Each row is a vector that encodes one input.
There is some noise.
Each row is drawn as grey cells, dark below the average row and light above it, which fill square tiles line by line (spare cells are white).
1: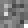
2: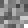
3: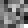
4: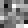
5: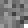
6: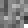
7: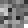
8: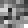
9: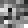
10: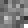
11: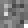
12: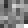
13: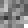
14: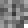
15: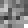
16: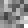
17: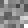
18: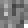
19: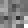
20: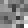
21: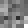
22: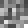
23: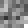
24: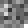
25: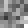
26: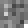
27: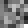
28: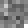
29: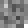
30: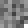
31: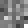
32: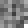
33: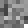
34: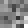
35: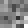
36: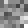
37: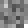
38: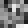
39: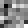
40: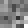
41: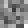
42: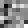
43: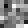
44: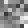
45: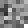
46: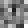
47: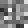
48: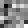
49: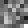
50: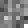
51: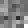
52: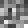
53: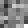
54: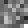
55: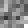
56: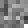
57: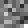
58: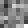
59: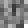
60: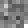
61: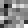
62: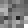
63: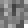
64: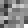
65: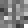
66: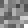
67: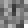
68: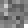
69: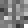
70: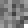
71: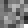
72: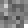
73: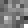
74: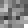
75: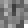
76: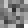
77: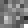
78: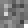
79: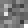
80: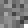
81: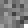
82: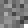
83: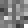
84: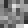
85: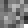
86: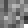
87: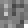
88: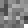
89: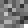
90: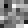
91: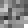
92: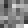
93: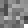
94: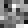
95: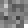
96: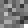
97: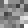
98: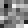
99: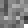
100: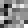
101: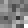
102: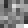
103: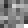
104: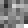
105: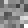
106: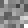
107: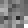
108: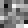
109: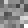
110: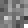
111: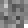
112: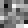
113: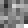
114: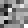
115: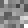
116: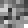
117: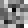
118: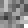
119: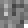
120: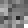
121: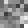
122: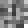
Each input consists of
a point on a 10-point line.
